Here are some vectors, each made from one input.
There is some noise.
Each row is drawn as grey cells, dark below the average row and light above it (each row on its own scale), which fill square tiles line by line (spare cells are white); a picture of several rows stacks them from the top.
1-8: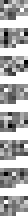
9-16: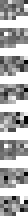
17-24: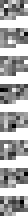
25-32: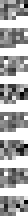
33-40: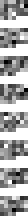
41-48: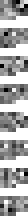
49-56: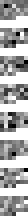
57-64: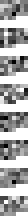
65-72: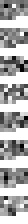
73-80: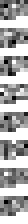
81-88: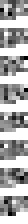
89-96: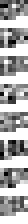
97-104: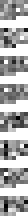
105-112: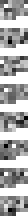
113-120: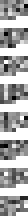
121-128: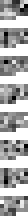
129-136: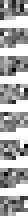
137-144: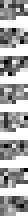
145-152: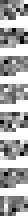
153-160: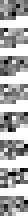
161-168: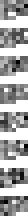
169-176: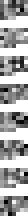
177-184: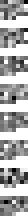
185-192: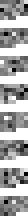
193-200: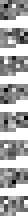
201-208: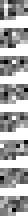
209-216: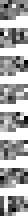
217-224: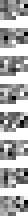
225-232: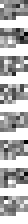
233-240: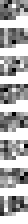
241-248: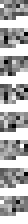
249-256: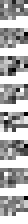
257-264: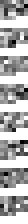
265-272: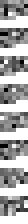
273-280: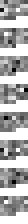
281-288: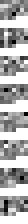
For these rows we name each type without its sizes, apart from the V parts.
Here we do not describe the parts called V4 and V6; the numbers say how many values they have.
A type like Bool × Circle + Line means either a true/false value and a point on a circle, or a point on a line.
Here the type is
Line × (Line + V6) + V4.
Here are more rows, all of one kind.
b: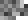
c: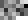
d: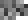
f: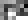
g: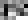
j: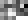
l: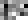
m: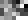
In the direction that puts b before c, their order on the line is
m, b, d, c, j, l, g, f.
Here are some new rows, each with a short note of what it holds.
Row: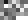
a point on each of two lines
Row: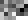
a point on a line and a value of V6
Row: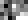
a value of V4
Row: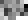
a point on a line and a value of V6
